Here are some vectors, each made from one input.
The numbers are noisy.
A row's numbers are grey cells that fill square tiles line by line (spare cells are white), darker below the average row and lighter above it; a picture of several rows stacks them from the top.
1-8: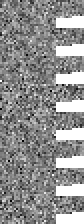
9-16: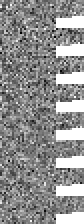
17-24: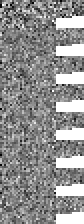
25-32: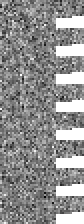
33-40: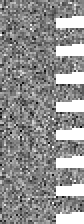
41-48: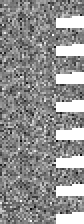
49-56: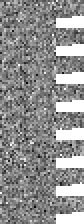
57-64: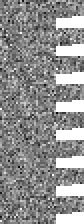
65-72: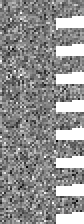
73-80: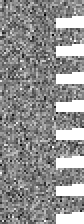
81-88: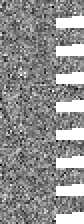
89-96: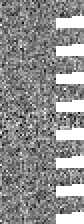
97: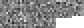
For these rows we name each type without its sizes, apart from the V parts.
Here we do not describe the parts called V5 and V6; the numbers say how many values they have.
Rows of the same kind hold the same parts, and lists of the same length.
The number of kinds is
2.
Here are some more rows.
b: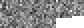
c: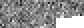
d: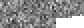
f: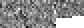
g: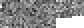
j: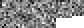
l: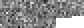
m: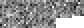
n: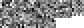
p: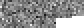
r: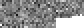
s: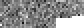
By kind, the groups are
b, d, g, l, n, p, r, s
c, f, j, m

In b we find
a value of V5 and a value of V6.
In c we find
a point on each of three lines and a true/false value.
